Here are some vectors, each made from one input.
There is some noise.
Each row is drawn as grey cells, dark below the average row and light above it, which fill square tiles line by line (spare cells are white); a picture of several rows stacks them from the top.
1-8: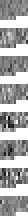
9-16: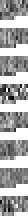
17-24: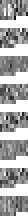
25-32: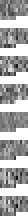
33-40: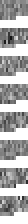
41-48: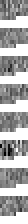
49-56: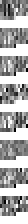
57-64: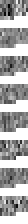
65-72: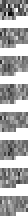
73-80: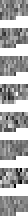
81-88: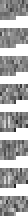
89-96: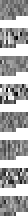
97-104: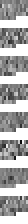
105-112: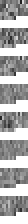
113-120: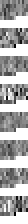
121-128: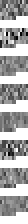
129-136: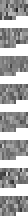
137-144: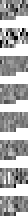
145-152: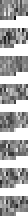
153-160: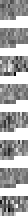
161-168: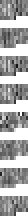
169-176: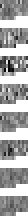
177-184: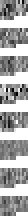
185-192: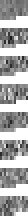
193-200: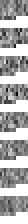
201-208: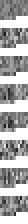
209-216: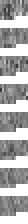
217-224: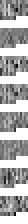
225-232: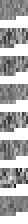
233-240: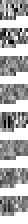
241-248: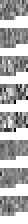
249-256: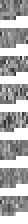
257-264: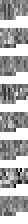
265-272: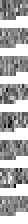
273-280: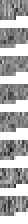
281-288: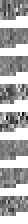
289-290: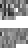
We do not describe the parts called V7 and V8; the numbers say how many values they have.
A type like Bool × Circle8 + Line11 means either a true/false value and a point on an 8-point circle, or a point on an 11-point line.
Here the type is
Bool × (Line9 + V8) + Line11 + V7.
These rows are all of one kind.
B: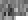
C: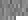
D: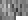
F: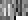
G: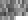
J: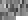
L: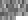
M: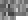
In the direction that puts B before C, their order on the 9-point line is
M, B, D, G, J, L, F, C.
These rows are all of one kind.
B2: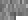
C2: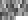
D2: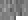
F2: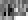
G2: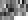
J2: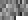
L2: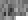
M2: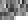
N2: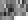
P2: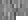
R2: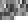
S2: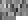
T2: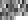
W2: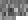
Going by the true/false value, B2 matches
C2, P2 and T2.
